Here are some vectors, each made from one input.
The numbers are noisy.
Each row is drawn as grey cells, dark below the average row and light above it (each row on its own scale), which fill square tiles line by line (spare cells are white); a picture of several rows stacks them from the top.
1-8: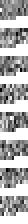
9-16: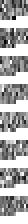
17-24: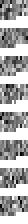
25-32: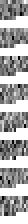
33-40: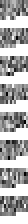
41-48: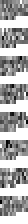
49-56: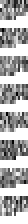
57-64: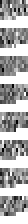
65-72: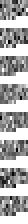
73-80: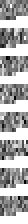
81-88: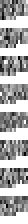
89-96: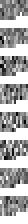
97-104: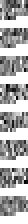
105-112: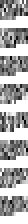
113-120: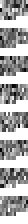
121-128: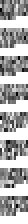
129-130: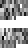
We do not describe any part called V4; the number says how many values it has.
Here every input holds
a point on a 5-point circle, one of 7 labels, a true/false value and a value of V4.
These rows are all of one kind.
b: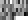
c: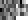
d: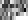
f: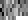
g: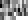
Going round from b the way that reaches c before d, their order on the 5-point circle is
b, c, d, f, g.
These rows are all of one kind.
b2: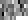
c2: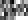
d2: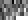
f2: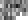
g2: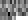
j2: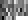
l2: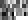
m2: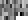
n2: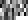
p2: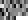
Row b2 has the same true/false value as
d2, j2 and m2.
